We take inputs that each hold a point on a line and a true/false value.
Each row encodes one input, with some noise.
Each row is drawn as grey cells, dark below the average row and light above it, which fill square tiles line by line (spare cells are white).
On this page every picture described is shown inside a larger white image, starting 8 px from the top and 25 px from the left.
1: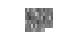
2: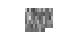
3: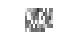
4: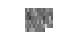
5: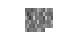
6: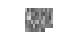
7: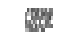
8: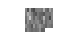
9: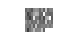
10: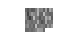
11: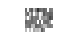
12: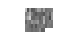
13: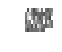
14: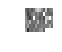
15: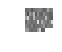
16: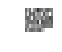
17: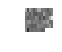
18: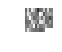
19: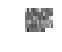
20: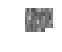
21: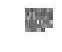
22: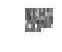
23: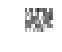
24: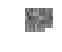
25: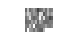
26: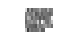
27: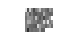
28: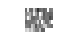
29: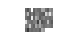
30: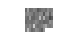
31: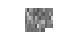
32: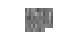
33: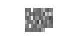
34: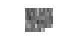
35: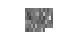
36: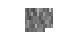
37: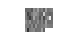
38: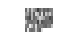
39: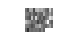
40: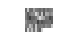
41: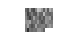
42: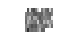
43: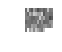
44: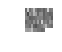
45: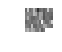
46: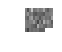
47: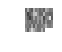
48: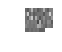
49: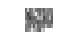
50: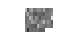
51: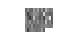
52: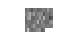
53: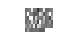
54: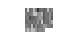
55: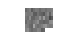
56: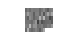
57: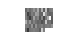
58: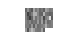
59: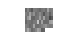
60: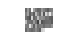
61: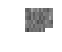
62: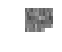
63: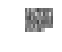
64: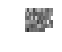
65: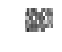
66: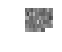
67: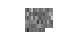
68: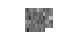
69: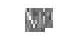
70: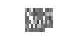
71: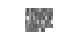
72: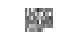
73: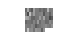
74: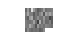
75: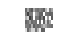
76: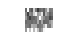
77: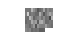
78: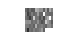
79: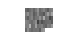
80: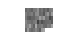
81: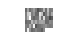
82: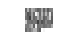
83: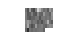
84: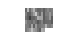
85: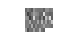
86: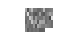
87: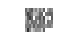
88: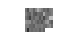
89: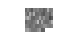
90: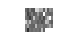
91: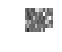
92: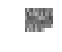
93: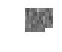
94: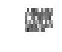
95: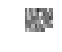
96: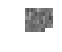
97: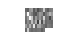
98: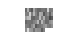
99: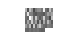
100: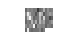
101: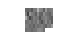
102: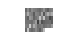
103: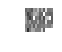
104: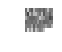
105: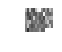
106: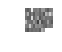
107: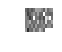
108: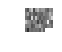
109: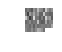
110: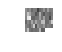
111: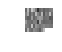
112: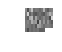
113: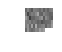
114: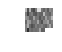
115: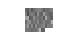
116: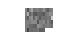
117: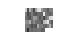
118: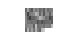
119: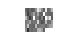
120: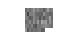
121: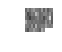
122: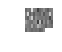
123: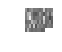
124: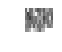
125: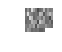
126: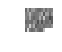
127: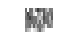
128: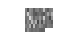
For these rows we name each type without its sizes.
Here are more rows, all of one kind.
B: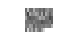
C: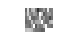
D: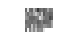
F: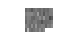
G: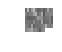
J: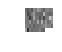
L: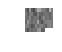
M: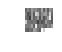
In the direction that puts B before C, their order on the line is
B, G, J, C, L, M, F, D.
